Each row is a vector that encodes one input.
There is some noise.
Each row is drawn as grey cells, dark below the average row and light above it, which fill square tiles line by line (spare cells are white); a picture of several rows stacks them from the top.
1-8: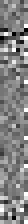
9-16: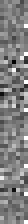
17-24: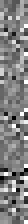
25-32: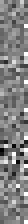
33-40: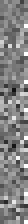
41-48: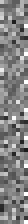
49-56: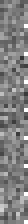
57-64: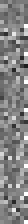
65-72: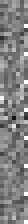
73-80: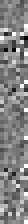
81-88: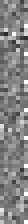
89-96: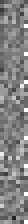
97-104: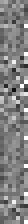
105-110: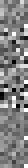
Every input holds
either a point on a 4-point line and a point on an 8-point line, or a point on an 11-point line.
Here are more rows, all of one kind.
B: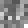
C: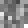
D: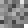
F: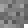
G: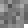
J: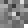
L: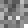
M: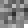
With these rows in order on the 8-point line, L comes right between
B and D.
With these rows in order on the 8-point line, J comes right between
D and G.
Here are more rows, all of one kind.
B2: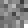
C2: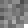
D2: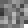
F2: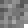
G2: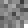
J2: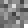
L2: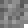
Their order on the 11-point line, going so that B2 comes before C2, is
D2, J2, L2, F2, B2, G2, C2.
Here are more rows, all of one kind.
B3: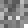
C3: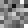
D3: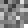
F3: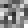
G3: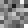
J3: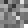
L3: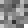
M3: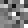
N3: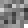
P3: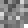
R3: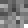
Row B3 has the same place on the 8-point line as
C3, D3, G3 and P3.
